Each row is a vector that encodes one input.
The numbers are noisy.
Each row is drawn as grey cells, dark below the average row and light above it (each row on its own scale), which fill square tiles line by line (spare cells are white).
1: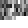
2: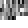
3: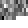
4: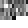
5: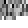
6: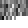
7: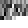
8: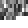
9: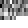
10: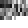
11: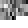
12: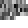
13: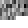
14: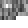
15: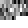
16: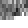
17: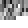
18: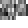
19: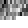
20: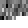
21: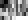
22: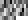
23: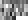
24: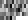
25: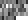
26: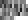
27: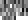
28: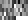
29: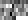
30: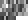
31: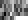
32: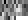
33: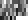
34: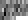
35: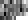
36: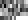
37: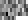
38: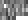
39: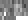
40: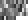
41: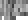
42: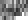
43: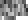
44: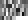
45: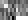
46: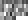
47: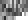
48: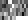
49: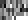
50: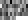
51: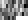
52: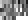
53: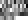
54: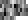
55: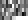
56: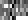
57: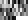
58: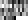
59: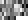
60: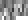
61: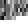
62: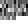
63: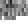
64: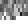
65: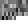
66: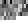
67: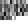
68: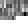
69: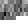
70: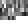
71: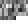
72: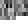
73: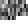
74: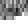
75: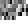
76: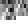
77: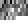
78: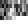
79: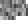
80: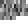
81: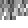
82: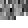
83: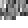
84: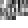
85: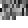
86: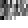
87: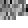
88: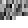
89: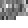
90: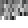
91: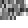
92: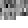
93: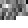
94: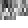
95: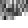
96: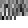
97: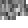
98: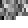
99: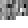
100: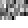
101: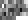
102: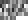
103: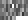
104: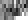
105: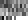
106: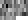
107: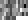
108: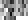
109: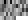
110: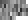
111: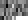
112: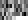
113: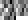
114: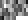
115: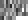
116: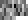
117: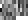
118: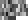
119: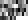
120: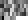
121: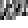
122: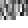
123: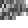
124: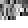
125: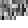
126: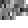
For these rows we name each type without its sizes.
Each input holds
a list of points on a line.
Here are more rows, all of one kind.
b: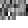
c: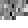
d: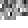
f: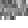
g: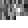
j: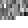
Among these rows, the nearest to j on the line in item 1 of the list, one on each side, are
c and d.
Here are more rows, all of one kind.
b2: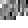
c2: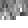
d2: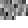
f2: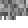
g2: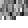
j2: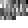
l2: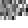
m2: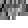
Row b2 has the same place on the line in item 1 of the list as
c2 and g2.
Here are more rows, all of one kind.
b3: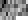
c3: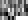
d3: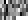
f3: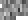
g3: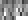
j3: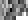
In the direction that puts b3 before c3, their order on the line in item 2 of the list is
d3, g3, f3, b3, j3, c3.
